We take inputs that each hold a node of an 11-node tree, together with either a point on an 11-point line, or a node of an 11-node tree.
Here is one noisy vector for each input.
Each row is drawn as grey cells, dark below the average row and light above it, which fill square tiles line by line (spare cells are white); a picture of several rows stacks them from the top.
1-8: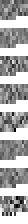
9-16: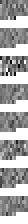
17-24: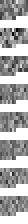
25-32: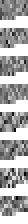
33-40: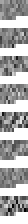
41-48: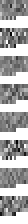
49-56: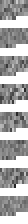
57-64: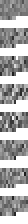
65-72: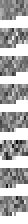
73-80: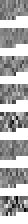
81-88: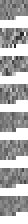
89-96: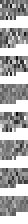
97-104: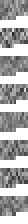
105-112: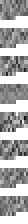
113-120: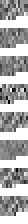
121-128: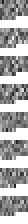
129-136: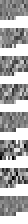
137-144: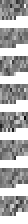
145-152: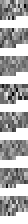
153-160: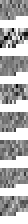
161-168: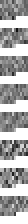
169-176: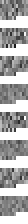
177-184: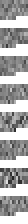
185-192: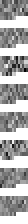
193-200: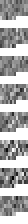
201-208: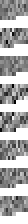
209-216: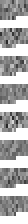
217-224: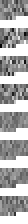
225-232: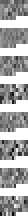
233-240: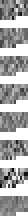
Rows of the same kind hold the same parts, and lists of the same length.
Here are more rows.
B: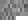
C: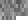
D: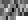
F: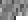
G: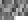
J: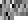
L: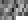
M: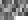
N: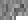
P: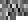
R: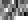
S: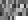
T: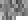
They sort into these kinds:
B, F, G, J, L, M, R
C, D, N, P, S, T

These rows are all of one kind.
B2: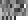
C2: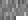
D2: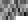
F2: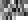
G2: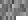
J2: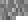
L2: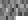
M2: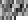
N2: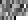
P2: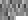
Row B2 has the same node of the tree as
C2 and N2.
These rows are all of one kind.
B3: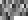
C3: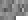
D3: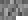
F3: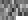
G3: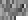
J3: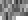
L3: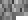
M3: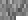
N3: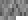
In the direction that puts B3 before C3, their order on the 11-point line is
J3, L3, B3, F3, C3, N3, D3, M3, G3.
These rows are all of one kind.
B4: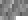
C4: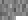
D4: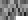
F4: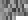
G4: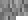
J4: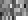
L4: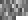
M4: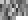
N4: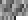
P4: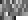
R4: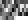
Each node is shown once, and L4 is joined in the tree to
B4 and G4.
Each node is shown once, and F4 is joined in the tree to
B4 and C4.
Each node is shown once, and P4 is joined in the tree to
R4.
